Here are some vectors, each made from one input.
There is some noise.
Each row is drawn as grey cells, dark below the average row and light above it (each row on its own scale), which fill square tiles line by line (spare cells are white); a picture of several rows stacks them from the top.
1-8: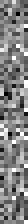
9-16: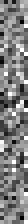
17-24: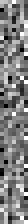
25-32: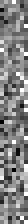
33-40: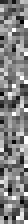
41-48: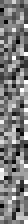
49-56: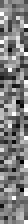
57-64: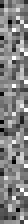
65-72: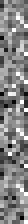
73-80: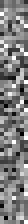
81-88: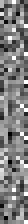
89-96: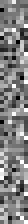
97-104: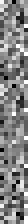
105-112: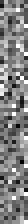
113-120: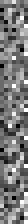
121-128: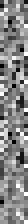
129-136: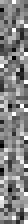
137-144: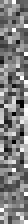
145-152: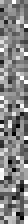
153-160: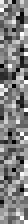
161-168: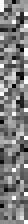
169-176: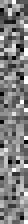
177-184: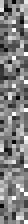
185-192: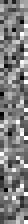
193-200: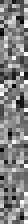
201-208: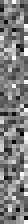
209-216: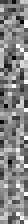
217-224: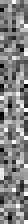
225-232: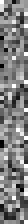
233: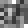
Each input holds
either a point on a 7-point line, or a point on a 9-point line and a true/false value.
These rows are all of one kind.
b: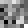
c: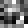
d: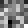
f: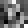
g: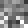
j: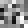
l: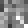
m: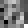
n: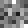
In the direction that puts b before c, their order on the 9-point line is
j, b, l, m, c, d, f, n, g.
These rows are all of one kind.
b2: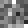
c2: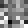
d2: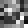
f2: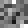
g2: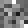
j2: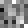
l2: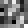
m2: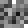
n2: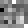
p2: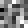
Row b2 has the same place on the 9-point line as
c2, f2, g2 and m2.
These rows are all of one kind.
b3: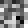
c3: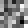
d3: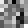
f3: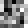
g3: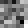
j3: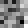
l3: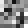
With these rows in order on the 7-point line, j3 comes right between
c3 and g3.
